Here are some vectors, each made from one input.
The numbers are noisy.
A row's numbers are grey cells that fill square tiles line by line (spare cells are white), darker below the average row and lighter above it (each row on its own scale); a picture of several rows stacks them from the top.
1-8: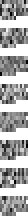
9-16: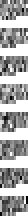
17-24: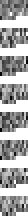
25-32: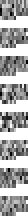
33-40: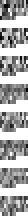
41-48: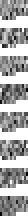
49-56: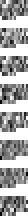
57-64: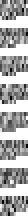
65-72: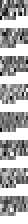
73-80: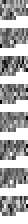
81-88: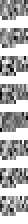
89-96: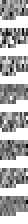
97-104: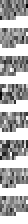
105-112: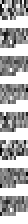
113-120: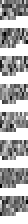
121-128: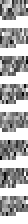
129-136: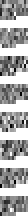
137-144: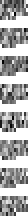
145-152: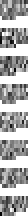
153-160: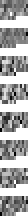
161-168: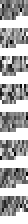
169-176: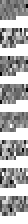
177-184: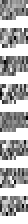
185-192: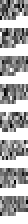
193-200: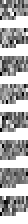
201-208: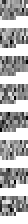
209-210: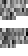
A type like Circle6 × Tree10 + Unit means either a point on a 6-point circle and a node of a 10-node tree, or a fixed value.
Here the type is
Label7 × Line11 + Line13.
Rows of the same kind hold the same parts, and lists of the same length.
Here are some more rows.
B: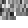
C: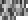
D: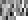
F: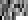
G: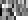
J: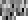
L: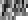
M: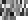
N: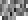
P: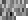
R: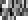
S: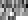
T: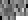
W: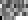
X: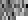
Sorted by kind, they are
B, C, D, G, J, M, N, P, R
F, L, S, T, W, X

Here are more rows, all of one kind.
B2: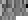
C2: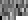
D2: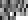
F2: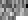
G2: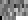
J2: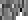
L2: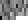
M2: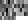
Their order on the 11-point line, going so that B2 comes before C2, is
F2, B2, C2, L2, J2, G2, M2, D2.
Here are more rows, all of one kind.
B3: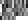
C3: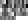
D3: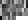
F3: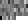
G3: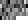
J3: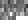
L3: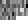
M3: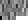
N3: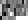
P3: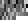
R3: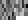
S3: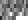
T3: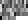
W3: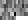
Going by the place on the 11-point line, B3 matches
D3, F3, M3 and T3.
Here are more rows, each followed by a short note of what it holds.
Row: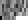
one of 7 labels and a point on an 11-point line
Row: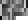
one of 7 labels and a point on an 11-point line
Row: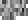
a point on a 13-point line
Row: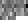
one of 7 labels and a point on an 11-point line
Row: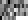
one of 7 labels and a point on an 11-point line
